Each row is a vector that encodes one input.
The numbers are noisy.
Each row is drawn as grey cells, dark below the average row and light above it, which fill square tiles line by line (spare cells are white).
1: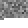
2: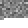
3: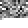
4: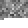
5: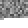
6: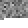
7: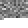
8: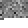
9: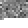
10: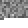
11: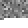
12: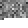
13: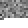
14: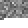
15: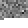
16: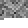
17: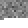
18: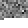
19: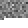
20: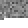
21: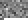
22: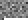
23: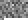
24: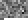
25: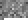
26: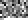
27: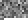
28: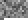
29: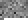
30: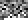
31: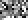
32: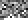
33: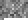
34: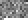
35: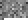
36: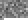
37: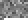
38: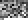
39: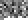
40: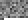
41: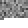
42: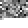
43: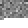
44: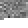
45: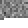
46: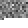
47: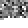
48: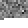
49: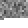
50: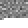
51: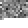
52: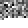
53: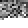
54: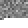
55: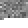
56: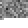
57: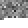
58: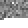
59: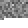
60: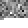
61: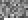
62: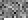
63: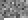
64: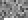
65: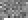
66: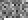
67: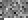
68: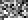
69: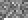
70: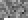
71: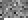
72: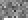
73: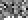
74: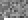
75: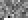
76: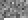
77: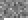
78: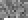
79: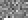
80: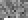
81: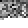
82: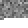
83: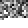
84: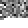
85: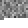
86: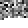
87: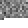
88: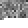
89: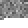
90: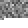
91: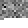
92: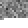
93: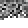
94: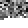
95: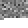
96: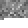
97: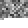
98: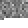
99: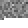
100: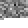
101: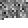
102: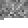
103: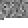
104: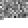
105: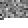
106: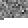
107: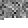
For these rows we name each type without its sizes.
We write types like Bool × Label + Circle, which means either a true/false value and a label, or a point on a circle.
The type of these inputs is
Bool × Bool × Bool × Bool + Line.
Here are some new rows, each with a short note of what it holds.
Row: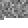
four true/false values
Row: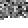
a point on a line
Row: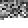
a point on a line
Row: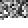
a point on a line
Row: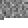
four true/false values
